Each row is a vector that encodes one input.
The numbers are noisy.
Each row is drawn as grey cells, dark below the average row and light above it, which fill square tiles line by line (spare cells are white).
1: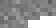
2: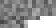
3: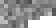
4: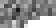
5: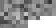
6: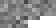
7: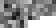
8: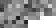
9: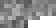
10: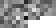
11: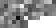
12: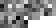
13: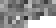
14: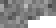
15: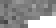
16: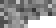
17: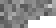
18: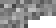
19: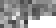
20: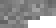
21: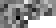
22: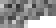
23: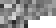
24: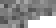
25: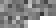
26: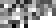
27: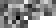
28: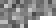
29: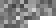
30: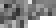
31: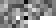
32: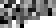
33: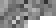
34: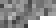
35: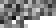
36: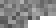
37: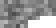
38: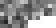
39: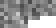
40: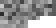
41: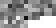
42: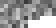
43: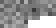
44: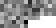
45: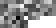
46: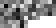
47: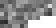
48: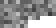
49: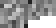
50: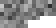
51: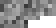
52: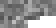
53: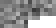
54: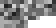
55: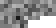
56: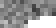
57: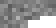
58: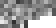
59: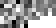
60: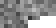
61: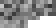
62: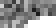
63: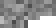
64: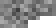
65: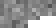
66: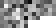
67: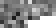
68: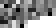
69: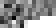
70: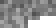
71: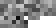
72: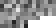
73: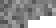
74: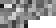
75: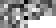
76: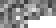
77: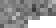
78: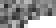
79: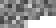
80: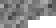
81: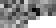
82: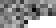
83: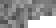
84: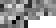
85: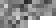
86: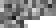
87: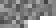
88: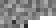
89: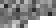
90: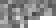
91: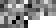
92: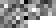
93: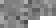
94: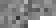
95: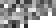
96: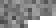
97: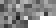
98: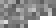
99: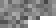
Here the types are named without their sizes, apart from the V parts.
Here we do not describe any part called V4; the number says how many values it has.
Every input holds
a point on a line, together with either a point on a line, or a value of V4.
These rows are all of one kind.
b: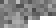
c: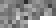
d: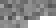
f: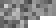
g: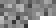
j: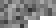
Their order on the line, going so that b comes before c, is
f, d, b, g, j, c.
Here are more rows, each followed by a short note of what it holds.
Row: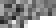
a point on each of two lines
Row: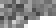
a point on each of two lines
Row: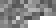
a point on each of two lines
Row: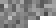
a point on each of two lines
